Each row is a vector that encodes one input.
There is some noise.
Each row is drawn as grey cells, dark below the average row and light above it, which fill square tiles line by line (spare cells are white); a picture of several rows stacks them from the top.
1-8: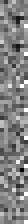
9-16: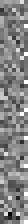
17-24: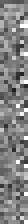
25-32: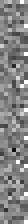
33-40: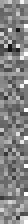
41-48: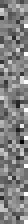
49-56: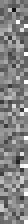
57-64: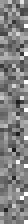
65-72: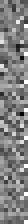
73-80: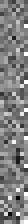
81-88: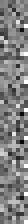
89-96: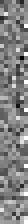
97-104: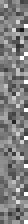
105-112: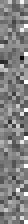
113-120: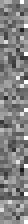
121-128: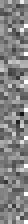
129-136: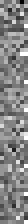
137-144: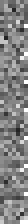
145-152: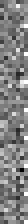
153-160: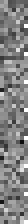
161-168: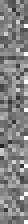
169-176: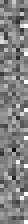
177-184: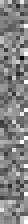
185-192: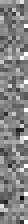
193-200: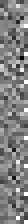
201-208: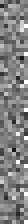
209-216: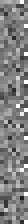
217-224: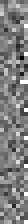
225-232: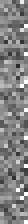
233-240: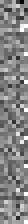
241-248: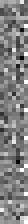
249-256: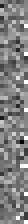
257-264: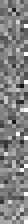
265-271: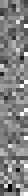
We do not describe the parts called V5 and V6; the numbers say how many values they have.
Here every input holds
either a point on a 9-point circle and a true/false value, or a fixed value, or a value of V5 and a value of V6.
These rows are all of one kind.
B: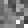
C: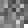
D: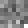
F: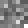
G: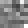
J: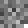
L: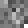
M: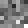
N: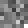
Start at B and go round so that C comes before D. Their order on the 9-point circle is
B, L, C, N, G, J, D, F, M.
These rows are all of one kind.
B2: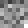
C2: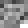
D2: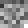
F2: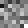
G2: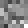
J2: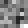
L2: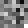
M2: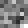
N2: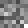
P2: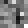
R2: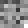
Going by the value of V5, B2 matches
D2 and F2.
